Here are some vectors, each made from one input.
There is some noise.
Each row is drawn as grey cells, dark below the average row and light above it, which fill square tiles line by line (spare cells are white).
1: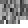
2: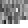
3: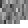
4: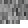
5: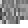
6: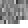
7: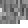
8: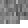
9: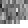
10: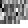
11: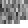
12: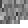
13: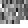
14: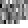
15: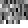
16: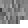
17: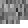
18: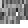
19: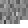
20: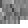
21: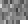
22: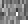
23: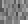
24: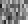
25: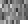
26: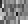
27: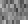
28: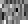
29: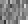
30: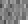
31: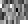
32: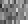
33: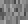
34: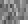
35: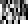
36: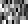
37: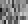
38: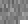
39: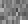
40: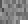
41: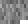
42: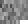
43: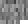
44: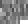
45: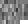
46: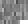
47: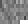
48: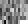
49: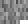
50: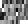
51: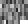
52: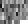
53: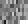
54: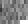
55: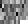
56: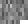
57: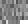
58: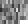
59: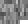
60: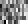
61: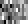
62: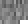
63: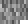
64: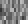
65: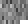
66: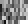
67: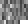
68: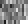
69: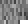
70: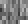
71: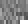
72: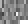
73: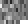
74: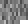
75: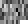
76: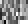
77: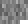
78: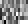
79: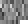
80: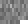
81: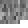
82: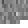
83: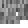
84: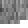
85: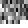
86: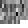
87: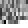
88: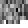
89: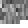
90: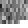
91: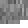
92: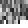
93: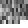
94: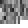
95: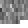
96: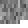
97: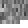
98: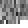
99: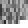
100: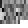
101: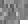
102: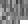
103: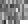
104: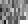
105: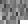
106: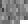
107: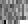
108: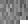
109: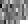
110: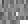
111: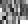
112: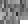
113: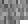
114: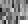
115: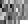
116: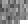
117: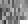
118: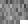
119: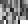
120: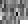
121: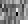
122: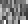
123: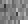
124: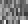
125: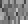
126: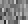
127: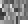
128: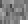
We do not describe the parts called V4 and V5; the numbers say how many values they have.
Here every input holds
a true/false value, together with either a point on a 6-point line and a value of V4, or a value of V5.
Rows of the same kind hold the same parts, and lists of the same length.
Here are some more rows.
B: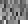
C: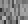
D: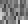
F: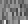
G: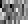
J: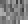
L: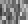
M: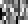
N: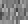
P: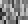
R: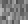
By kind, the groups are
B, C, D, F, L, M, P
G, J, N, R

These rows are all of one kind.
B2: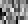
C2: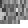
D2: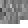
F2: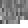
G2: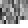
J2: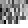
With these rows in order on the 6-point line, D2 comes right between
C2 and F2.
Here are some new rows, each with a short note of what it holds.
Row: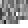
a true/false value and a value of V5
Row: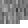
a point on a 6-point line, a true/false value and a value of V4
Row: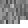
a point on a 6-point line, a true/false value and a value of V4
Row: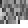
a point on a 6-point line, a true/false value and a value of V4
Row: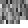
a point on a 6-point line, a true/false value and a value of V4
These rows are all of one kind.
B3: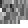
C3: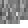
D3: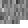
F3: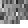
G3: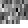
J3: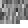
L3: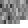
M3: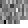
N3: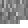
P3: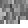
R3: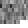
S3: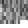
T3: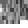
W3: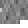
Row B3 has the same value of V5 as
F3, M3, T3 and W3.
